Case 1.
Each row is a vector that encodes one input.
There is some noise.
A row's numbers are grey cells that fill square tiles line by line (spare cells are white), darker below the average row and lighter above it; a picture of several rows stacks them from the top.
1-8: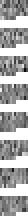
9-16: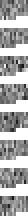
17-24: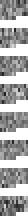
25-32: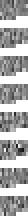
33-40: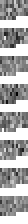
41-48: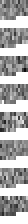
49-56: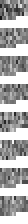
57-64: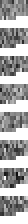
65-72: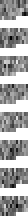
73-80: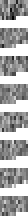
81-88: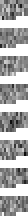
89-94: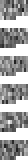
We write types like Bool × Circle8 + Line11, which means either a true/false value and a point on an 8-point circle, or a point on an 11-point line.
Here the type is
Line8 × List2(Line5).
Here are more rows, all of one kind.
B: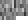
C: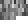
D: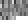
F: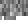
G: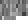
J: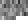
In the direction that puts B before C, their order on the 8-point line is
B, D, C, G, F, J.
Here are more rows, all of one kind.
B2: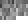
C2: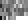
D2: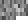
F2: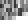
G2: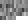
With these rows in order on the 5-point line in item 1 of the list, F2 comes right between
D2 and G2.
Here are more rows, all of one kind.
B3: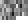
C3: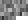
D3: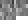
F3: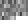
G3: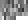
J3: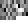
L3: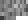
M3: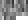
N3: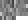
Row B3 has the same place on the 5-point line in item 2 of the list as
C3, L3 and M3.
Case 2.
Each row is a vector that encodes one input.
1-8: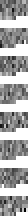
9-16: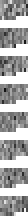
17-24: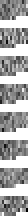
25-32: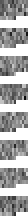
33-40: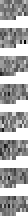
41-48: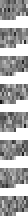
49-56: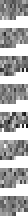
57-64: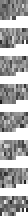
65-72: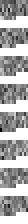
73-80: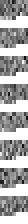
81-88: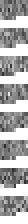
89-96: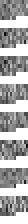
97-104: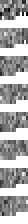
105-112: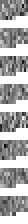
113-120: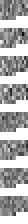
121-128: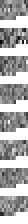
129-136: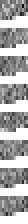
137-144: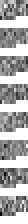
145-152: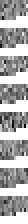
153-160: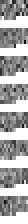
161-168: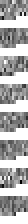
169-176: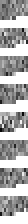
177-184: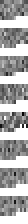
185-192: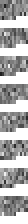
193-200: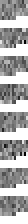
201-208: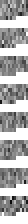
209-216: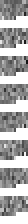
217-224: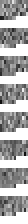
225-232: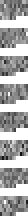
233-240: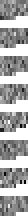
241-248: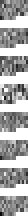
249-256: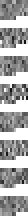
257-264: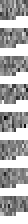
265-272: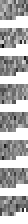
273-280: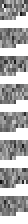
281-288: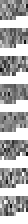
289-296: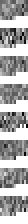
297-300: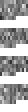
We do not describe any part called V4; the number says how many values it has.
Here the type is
Bool × Bool × Bool × (Line10 + V4).
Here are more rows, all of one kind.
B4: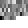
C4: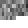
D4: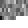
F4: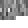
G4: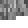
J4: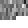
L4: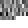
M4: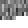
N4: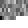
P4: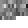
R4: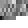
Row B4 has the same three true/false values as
D4, F4, L4 and N4.
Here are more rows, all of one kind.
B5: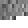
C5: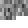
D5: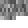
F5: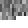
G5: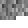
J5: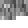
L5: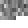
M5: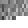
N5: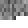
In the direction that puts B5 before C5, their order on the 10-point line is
M5, F5, N5, B5, L5, D5, C5, J5, G5.
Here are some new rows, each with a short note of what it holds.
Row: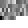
three true/false values and a value of V4
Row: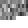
three true/false values and a value of V4
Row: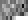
three true/false values and a value of V4
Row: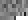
a point on a 10-point line and three true/false values
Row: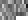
three true/false values and a value of V4
